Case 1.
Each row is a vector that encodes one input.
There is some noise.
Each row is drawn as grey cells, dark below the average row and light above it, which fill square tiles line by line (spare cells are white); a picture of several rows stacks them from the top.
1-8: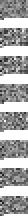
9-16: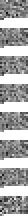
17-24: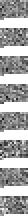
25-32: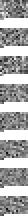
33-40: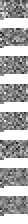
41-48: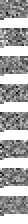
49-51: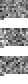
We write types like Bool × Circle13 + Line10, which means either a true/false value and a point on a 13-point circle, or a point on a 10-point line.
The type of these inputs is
Tree10.
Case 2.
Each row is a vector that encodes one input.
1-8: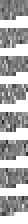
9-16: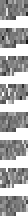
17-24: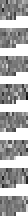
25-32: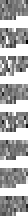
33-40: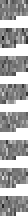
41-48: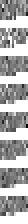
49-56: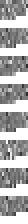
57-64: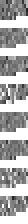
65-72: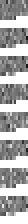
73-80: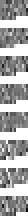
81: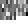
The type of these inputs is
Line9.
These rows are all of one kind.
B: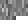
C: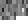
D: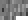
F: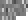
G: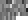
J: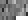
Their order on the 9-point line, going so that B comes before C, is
F, B, J, D, C, G.
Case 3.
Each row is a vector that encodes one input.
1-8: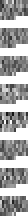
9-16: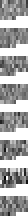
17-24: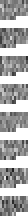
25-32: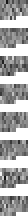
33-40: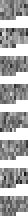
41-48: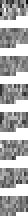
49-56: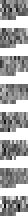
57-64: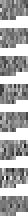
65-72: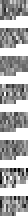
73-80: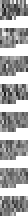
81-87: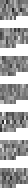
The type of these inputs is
Tree14.
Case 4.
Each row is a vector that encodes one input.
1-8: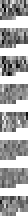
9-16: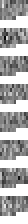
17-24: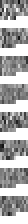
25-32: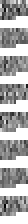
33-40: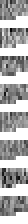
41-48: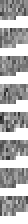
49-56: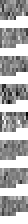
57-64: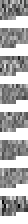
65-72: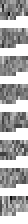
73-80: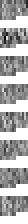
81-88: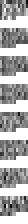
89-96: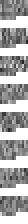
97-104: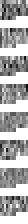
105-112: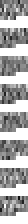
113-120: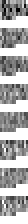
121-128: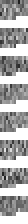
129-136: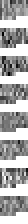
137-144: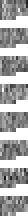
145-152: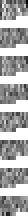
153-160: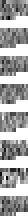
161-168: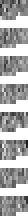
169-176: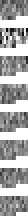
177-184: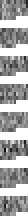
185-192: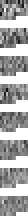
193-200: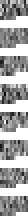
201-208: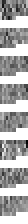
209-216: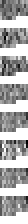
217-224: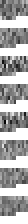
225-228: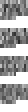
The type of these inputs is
Tree20.
